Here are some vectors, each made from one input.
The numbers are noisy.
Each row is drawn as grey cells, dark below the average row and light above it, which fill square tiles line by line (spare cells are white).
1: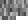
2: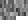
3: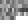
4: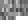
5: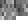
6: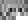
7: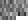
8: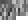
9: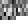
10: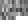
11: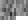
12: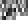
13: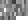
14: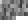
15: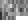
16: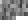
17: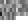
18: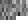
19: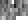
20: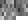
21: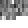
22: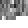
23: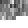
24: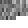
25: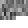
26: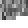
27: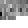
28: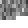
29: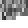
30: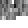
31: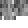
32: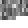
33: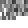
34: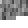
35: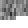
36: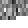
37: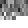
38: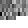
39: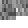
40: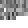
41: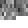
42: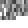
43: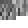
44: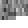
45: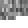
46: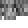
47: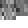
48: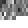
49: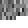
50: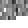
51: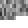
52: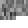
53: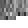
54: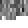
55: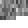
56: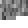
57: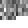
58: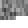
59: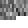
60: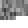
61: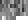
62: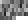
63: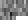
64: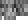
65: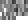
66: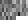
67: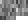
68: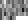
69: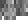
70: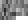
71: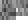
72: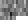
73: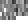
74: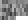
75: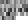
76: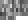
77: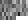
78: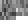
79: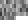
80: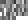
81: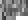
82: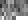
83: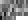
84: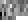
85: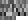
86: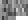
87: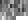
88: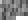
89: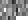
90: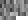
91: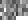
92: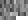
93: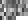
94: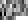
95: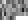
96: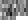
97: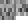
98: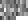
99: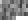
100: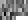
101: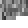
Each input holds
one of 5 labels, together with either a point on a 5-point line, or a point on a 6-point line.
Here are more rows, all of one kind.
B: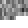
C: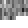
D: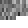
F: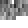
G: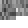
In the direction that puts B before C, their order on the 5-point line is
G, F, D, B, C.
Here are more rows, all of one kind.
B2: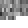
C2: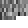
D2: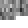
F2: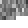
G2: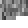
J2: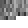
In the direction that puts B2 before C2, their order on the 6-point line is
J2, D2, G2, B2, F2, C2.
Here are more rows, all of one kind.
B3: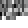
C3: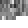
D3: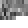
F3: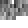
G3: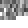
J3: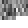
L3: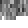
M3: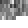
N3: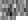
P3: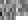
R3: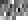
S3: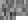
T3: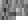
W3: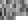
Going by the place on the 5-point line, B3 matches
J3, P3 and R3.
